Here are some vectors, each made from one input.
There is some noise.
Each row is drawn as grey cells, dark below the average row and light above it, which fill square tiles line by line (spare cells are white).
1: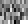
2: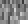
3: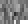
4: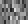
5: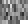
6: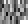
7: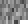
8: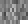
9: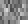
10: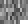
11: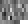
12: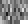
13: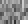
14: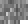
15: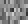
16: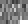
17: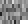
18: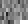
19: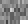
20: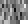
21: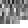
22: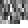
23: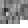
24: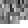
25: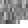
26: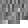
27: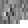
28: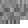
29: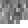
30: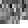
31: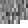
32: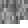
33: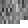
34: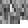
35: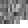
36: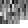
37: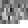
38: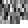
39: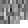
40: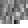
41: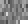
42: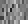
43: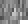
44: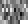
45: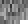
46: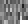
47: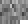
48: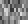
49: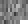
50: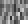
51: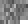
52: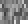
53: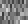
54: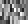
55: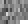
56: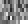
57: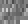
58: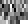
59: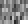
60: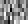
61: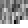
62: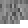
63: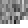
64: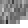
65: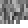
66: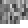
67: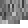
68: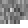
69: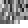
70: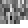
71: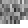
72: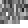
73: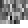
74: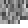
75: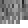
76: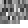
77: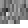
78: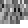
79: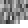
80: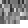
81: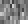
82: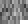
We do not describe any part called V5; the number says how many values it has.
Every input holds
a value of V5, together with either a point on a 6-point circle and a true/false value, or a fixed value.
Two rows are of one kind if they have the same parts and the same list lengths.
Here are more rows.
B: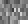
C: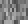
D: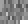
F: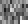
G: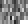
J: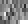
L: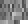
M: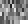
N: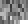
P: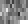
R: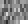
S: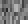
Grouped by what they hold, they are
B, C, G, J, L, M, N, P, S
D, F, R

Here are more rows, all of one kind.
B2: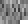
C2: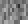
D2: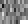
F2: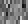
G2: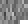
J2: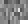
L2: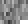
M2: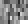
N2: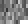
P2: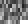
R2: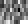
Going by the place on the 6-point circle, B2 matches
N2 and R2.
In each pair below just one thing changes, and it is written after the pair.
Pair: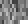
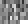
the value of V5
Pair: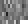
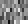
the true/false value
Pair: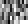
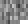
the place on the 6-point circle
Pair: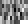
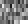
the true/false value
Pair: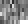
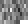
the true/false value
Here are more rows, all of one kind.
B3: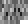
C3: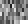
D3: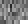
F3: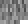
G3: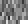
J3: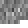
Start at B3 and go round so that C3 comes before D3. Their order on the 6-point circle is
B3, G3, J3, C3, F3, D3.
